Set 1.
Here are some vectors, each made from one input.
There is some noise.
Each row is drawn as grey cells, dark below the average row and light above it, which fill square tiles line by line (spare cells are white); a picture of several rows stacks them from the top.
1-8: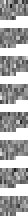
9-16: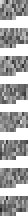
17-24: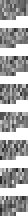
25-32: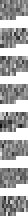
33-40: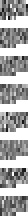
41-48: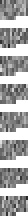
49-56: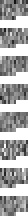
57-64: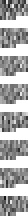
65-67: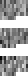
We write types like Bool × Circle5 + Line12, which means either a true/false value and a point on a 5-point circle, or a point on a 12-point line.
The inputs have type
Bool × Line5.
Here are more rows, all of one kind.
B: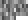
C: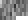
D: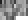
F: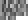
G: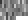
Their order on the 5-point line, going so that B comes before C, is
B, F, C, G, D.
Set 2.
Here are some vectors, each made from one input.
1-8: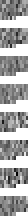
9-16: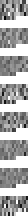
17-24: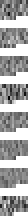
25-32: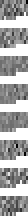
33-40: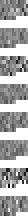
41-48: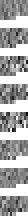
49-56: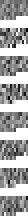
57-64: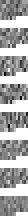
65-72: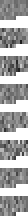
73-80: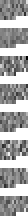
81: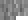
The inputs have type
Bool × Line3 × Line8 + Unit.
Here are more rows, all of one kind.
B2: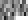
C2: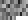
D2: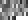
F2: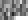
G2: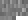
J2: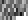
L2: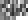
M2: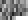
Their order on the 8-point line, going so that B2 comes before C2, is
G2, B2, M2, J2, F2, D2, L2, C2.
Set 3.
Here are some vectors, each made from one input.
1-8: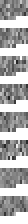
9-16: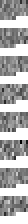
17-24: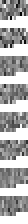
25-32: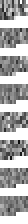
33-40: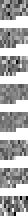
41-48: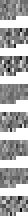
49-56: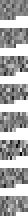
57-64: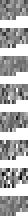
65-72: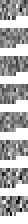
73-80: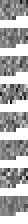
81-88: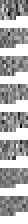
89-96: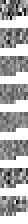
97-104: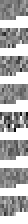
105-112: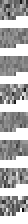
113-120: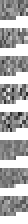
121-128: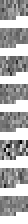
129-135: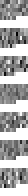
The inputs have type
Bool × (Line3 × Line8 + Unit).
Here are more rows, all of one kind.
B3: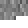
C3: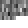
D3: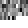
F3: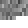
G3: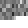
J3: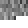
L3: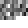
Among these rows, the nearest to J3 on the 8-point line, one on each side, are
D3 and F3.
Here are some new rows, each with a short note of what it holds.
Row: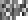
a true/false value
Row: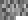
a point on a 3-point line, a point on an 8-point line and a true/false value
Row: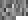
a point on a 3-point line, a point on an 8-point line and a true/false value
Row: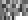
a point on a 3-point line, a point on an 8-point line and a true/false value
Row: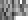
a true/false value
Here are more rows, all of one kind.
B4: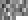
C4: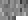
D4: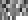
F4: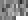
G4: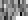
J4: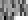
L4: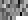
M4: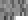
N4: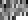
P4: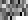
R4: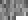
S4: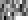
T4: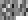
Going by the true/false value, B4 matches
F4, G4, L4 and S4.
